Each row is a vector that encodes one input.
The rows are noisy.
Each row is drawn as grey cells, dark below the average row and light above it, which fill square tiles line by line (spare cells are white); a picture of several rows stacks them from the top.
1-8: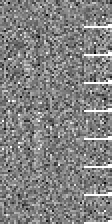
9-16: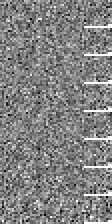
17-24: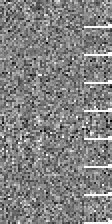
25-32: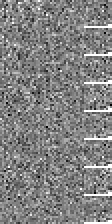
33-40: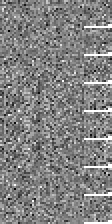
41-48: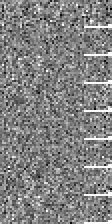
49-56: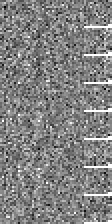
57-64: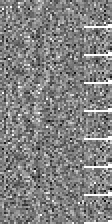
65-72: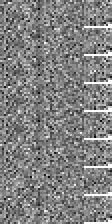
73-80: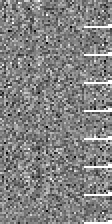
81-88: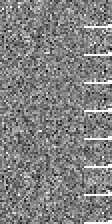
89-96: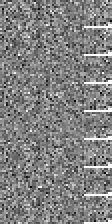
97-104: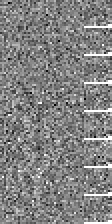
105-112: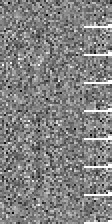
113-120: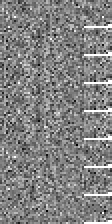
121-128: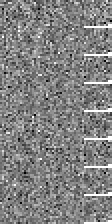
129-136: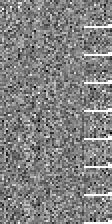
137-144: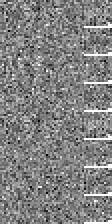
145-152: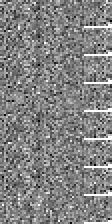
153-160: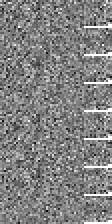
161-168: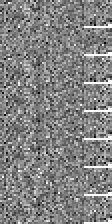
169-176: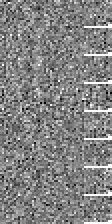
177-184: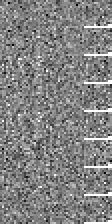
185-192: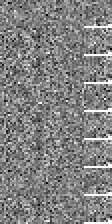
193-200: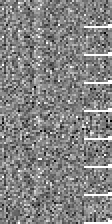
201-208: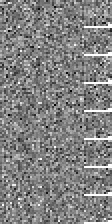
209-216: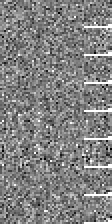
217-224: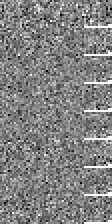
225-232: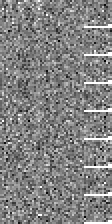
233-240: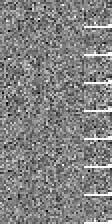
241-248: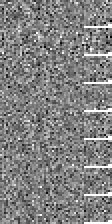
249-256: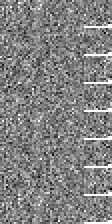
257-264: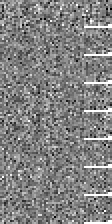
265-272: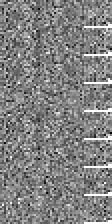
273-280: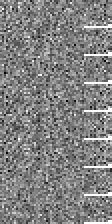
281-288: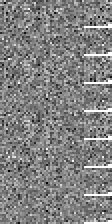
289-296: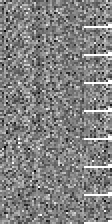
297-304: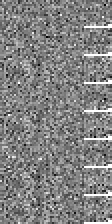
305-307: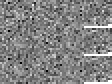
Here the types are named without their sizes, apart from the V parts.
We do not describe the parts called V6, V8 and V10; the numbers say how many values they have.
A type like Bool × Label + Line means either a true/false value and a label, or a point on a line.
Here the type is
Bool × V6 × V8 × V10 + List(Line).
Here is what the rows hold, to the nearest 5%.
About 40% of them hold a true/false value, a value of V6, a value of V8 and a value of V10. The rest are lists of points on a line.
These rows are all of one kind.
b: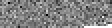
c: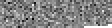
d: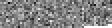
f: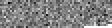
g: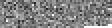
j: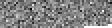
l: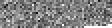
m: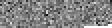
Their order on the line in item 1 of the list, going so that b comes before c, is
b, f, m, d, c, g, j, l.
